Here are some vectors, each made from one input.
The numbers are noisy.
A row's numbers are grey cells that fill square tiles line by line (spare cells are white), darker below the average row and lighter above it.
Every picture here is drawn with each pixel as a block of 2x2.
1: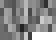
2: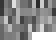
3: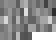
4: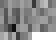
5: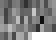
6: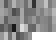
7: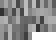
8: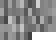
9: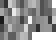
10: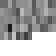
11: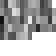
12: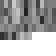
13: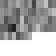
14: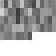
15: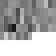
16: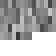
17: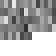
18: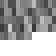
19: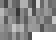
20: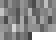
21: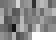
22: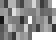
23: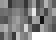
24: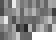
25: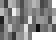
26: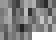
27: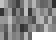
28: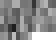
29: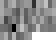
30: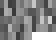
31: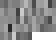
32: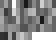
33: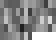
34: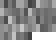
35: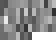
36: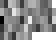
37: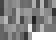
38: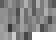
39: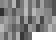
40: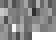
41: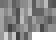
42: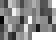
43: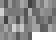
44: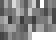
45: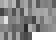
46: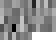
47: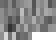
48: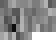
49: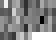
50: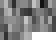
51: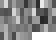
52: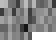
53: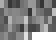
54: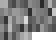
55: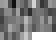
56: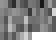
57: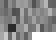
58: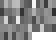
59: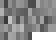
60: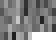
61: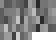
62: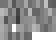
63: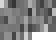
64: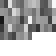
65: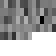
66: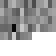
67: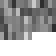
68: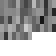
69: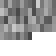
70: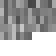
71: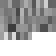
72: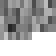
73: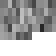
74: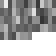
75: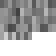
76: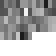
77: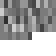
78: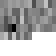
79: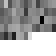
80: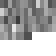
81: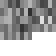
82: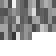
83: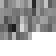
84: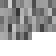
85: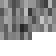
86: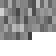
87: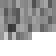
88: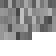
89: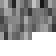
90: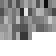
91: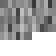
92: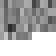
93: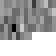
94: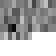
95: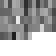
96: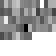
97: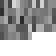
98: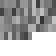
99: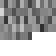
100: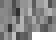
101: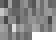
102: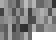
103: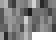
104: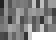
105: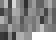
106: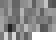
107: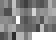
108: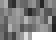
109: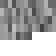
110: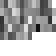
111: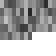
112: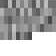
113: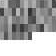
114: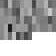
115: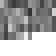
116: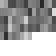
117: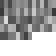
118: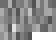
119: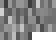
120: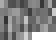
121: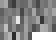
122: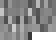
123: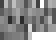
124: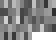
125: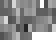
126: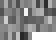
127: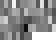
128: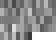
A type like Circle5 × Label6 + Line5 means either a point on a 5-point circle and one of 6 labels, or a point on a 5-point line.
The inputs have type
Line12 + List2(Line8).
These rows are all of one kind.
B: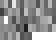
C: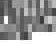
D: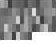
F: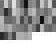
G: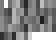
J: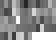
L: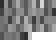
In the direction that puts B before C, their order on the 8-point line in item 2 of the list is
G, F, B, J, D, L, C.
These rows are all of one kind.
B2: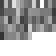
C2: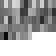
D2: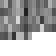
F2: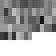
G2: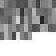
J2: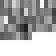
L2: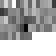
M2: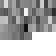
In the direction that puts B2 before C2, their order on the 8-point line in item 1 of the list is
L2, M2, J2, B2, C2, D2, F2, G2.
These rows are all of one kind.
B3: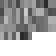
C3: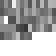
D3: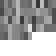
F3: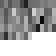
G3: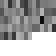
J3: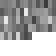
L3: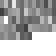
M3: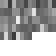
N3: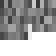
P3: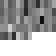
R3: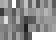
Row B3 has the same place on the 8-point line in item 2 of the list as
F3 and G3.
